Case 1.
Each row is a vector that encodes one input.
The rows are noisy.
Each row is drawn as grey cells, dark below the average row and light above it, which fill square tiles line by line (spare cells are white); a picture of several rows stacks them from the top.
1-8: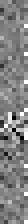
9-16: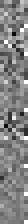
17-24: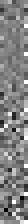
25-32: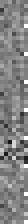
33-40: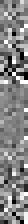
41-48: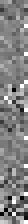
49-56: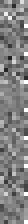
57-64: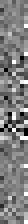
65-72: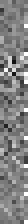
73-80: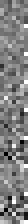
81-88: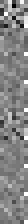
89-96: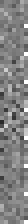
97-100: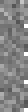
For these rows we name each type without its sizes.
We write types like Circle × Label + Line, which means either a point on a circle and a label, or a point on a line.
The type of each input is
Bool × Tree.
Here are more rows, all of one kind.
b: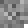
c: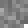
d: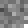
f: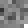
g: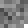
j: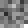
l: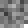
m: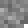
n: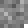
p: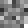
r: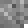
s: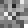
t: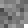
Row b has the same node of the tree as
d, j, l and s.
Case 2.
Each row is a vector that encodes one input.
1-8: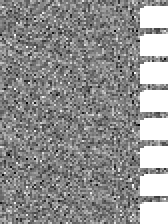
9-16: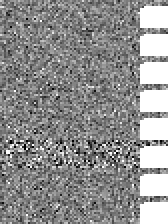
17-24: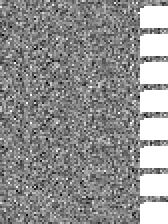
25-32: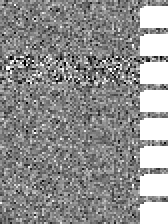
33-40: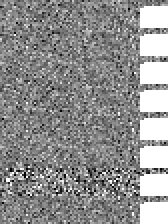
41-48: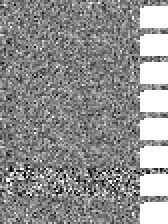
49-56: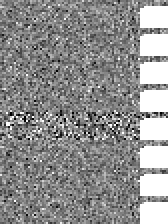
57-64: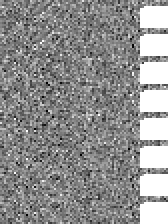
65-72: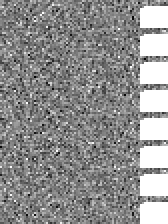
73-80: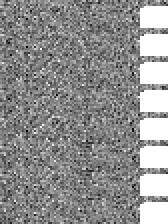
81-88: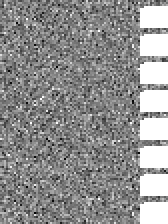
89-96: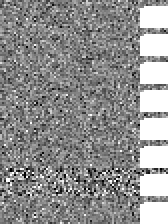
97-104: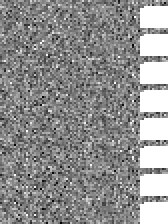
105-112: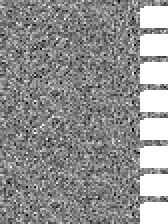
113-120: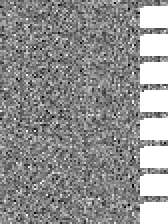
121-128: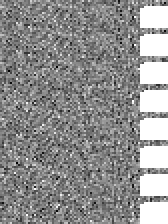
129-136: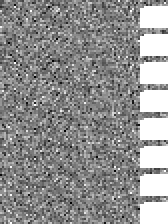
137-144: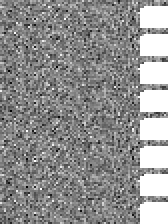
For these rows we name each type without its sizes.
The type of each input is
List(Circle).
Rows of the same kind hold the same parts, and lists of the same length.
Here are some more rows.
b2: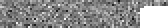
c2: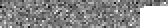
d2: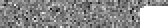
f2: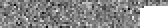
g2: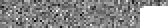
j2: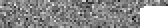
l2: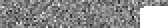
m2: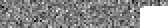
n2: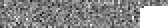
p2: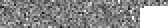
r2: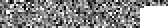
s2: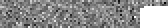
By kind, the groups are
b2, d2, j2, l2, s2
c2, f2, g2, m2, n2, p2
r2

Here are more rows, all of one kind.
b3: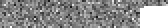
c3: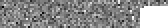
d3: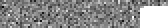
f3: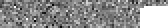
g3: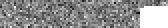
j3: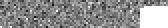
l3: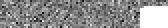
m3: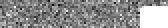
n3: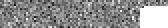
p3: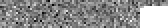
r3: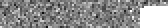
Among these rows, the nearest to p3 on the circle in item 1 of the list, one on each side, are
l3 and m3.
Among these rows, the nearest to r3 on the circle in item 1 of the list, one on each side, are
f3 and j3.
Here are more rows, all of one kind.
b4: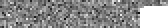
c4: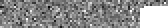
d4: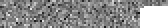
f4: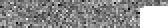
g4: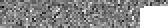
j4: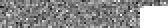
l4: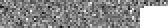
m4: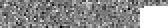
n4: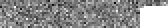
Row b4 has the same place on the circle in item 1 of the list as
f4 and j4.
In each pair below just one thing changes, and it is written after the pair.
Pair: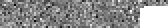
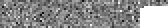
the place on the circle in item 1 of the list
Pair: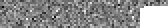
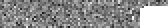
the place on the circle in item 2 of the list
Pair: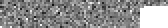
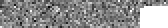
the place on the circle in item 1 of the list
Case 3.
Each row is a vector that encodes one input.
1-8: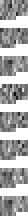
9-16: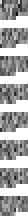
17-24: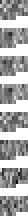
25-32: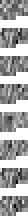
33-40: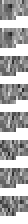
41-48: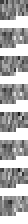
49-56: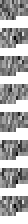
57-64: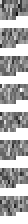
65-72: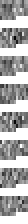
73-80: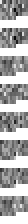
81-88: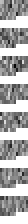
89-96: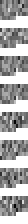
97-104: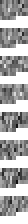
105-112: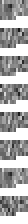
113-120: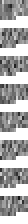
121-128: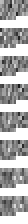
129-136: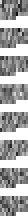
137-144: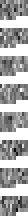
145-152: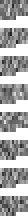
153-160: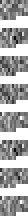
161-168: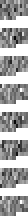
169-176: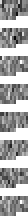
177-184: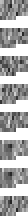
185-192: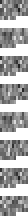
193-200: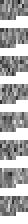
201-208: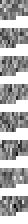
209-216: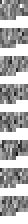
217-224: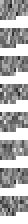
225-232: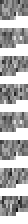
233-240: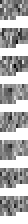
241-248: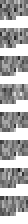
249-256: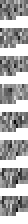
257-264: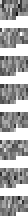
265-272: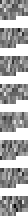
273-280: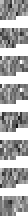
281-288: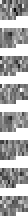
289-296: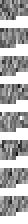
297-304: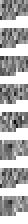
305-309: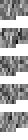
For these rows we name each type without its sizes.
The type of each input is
Bool × Bool × Bool + Line.
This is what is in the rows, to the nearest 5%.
About 40% of them hold a point on a line. The rest hold three true/false values.
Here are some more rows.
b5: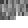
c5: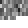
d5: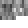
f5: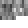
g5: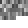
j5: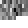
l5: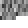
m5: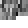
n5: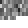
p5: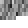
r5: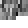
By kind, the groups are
b5, c5, g5, n5
d5, f5, j5, l5, m5, p5, r5

